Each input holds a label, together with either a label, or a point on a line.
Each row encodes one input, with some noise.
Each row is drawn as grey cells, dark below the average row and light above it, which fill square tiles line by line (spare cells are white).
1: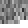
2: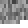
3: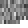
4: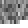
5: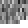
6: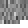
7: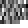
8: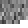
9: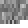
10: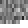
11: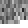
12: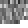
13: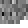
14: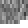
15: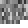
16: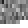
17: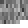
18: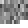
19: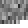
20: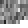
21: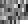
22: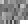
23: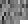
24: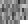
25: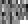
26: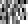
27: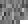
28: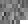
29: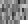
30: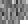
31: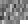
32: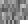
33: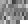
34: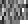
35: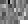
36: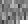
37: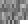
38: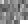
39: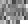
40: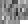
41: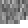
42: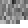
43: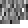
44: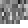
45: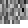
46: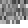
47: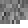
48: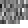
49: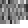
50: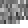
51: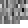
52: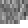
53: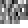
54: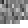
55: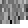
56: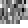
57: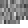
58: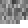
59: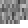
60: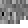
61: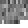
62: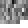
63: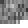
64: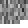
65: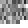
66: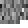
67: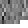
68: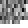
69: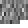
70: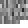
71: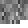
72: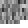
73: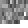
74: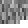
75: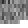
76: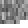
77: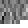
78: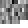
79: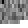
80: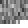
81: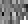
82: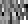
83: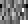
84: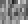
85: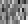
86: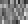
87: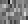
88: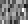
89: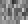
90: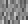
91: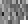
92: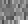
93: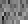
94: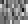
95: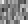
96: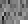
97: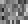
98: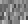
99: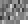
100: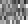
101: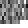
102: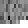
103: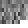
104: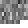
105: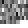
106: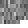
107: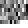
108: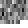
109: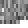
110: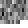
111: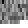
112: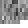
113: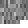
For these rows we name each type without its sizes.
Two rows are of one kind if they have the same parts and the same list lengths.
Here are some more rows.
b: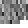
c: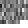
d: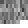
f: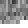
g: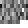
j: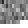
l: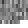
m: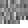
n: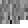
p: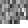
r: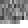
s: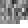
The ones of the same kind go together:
b, g, l, m, n, p, s
c, d, f, j, r

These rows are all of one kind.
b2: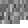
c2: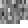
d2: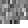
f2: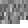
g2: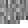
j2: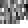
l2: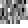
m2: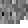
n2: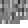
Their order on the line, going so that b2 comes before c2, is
j2, m2, b2, f2, l2, g2, c2, d2, n2.
